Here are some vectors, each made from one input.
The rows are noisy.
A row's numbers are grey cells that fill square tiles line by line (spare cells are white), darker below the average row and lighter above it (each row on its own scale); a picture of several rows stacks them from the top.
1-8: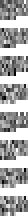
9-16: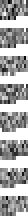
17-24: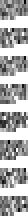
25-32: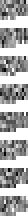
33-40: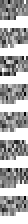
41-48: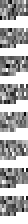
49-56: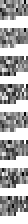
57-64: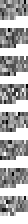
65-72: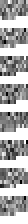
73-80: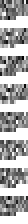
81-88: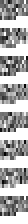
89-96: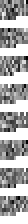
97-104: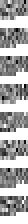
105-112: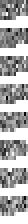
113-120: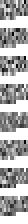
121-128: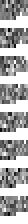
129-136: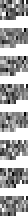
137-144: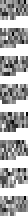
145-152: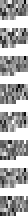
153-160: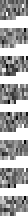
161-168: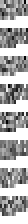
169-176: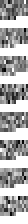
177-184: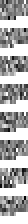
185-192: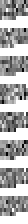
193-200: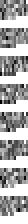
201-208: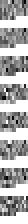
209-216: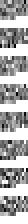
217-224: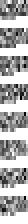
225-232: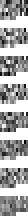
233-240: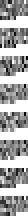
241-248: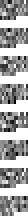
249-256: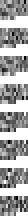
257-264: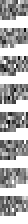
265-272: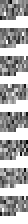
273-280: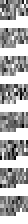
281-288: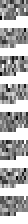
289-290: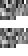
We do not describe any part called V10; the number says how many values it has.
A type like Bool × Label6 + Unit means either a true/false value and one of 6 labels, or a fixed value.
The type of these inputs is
Label4 × Label9 × V10.
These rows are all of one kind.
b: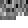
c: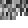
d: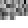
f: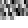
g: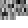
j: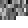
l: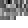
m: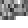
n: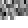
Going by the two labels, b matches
c, j and l.
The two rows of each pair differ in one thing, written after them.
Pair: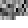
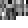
one of the two labels
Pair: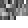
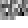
one of the two labels
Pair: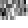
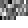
one of the two labels
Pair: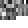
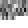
the value of V10
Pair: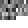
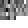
the value of V10
